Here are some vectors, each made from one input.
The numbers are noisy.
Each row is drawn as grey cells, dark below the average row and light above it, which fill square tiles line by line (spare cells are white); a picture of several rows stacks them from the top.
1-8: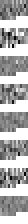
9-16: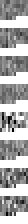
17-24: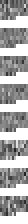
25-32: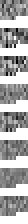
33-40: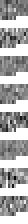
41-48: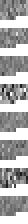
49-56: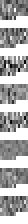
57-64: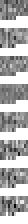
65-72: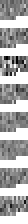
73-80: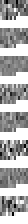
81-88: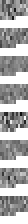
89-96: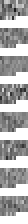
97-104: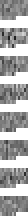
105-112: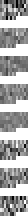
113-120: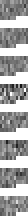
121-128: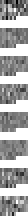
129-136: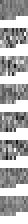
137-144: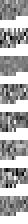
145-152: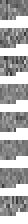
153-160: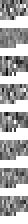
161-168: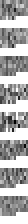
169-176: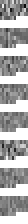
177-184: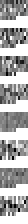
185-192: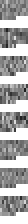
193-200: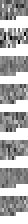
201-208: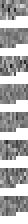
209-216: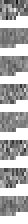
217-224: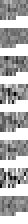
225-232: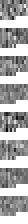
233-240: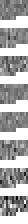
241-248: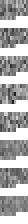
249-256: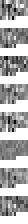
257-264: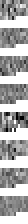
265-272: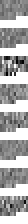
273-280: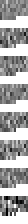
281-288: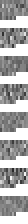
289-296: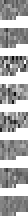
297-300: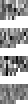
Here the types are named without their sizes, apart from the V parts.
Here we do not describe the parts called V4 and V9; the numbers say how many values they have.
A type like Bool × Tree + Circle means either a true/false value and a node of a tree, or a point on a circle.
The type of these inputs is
(Bool × V4 + V9) × (Line + Tree) × Tree.
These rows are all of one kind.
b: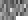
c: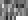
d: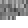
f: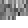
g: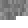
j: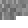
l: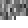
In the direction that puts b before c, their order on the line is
g, l, f, j, d, b, c.
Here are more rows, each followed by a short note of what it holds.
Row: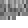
a point on a line, a node of a tree and a value of V9
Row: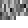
a node of each of two trees and a value of V9
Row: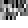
a point on a line, a node of a tree and a value of V9
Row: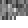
a node of each of two trees, a true/false value and a value of V4
